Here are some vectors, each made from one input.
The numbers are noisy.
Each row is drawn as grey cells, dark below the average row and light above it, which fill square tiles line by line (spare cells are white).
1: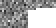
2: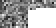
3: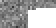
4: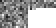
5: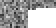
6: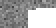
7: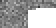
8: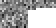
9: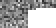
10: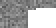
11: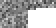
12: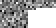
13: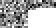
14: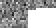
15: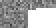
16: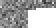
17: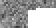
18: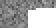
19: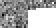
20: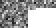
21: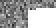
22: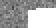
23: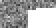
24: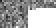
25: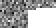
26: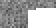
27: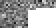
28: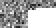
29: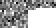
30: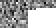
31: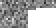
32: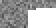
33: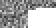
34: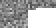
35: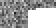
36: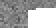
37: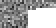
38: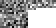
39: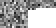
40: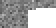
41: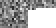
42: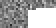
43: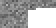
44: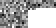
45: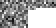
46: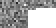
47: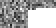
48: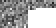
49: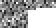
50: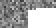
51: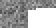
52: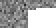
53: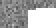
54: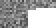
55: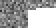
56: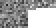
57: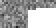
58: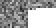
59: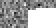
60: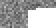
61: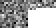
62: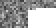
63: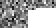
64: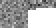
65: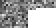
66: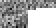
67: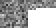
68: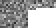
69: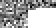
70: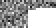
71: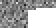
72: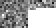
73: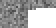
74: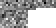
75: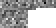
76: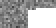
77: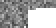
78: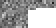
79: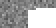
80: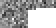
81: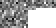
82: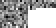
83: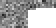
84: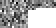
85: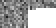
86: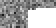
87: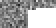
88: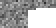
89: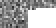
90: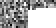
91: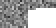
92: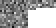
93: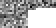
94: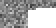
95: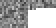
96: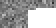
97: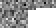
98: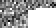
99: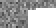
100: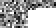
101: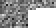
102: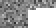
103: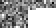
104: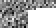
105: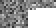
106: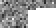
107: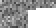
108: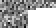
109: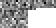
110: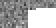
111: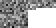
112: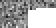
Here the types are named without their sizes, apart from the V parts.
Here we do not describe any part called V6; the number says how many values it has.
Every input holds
a point on a line, together with either a point on a line, or a value of V6.
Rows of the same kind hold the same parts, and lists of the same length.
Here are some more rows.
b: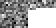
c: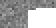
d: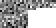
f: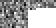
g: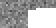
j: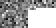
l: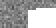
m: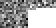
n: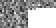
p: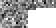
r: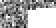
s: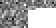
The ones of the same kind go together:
b, m, n, s
c, d, f, g, j, l, p, r

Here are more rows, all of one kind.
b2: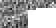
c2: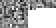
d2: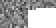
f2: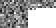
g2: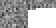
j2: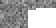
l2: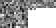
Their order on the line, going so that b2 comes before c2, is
g2, l2, f2, j2, d2, b2, c2.
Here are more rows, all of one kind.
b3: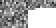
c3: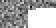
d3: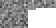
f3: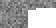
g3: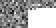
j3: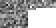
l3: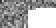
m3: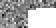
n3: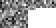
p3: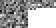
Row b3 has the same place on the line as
j3, m3 and n3.
